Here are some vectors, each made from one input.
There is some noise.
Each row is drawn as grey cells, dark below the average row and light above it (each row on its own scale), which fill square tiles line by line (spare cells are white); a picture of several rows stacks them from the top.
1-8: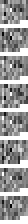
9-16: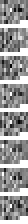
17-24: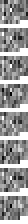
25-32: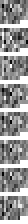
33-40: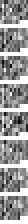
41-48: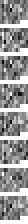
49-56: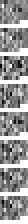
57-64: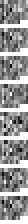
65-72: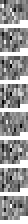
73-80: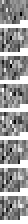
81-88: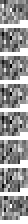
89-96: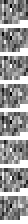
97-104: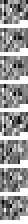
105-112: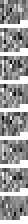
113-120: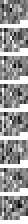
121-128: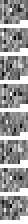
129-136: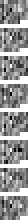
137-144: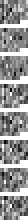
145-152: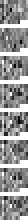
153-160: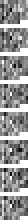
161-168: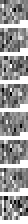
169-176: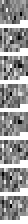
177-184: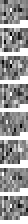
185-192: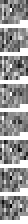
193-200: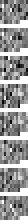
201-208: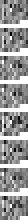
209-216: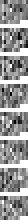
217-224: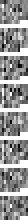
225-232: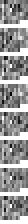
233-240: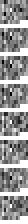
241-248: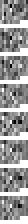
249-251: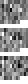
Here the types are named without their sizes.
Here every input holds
either a point on a circle, a label and a true/false value, or a list of points on a line.
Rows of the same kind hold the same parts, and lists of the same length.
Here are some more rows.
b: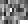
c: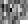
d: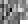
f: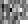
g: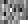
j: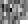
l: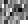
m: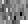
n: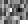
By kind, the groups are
b, g, l, n
c, f, j
d
m

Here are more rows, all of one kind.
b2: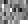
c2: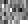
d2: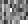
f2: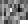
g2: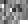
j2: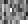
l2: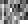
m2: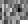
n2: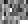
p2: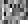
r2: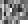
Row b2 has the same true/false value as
c2 and g2.
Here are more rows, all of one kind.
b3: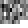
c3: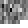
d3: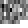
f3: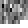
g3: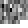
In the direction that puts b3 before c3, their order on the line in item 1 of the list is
b3, d3, g3, c3, f3.
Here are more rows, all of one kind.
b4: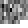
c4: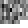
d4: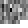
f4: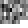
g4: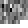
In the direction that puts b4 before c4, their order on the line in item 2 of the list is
f4, g4, b4, c4, d4.
